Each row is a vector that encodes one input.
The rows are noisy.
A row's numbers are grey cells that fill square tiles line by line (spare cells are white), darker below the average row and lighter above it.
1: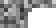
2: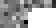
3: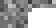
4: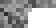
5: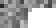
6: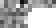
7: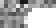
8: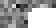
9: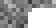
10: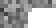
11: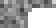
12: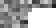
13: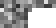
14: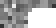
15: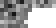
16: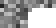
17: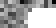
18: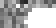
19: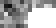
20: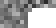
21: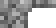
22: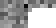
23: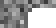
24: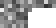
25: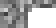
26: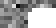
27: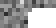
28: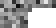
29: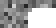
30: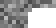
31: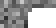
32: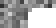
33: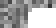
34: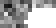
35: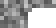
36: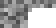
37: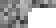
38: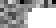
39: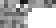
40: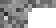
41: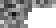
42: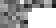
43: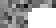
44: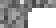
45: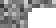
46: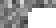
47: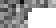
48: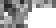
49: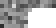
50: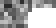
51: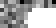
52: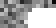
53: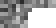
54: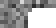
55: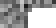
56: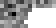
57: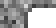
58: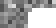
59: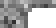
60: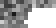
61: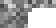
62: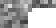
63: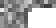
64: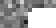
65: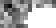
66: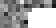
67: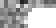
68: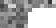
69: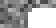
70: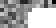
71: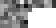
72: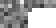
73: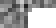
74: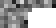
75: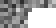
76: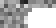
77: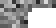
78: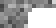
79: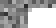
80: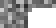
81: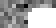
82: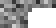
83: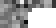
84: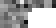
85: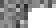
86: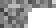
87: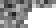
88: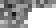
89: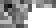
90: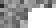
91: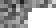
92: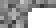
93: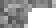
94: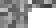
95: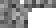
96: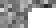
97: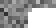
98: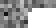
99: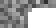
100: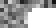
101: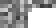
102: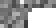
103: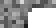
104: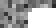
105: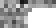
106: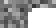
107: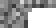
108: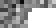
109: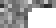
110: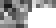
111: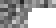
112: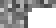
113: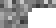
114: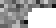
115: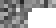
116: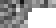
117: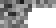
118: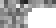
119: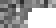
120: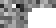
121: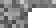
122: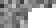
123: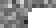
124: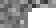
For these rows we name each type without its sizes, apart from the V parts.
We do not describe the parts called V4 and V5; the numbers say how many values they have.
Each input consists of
either a point on a circle, a true/false value and a value of V4, or a value of V5.
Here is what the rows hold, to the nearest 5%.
About 70% of them hold a point on a circle, a true/false value and a value of V4. The rest hold a value of V5.
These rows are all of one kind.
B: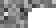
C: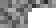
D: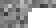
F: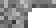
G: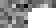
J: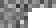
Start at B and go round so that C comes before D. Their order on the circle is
B, J, G, C, D, F.
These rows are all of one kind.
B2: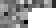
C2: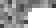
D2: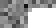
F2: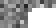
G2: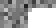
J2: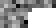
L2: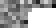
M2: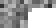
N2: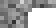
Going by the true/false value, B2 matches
J2, L2 and N2.
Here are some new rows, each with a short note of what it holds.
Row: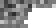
a value of V5
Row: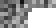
a value of V5
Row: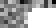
a value of V5
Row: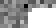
a point on a circle, a true/false value and a value of V4
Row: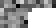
a point on a circle, a true/false value and a value of V4
